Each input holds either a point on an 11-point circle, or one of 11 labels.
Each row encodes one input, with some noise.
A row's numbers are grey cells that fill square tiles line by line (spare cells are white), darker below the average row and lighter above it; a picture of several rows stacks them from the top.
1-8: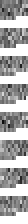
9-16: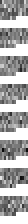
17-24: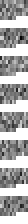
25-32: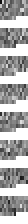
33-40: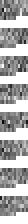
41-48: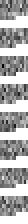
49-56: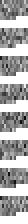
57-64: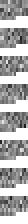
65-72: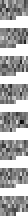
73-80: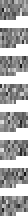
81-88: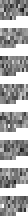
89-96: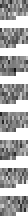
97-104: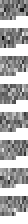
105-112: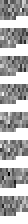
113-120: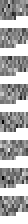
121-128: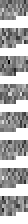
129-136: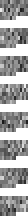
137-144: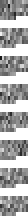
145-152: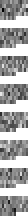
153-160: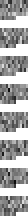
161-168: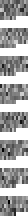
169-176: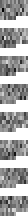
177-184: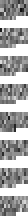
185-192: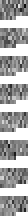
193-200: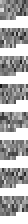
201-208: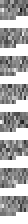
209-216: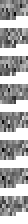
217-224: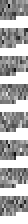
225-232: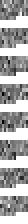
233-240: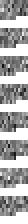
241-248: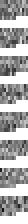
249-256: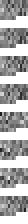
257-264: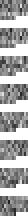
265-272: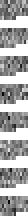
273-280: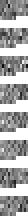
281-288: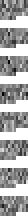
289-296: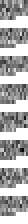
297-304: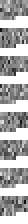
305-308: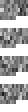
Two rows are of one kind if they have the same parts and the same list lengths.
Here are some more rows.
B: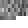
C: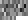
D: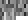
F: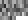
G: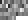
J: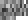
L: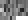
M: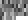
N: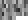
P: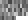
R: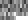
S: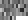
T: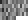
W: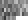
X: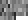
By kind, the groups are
B, C, D, F, L, M, N, P, R, S
G, J, T, W, X

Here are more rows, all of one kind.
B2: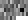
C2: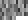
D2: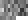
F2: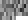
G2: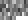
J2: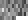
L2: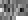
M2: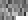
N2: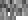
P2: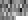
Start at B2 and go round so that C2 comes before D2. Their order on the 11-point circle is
B2, F2, C2, G2, N2, P2, M2, J2, D2, L2.
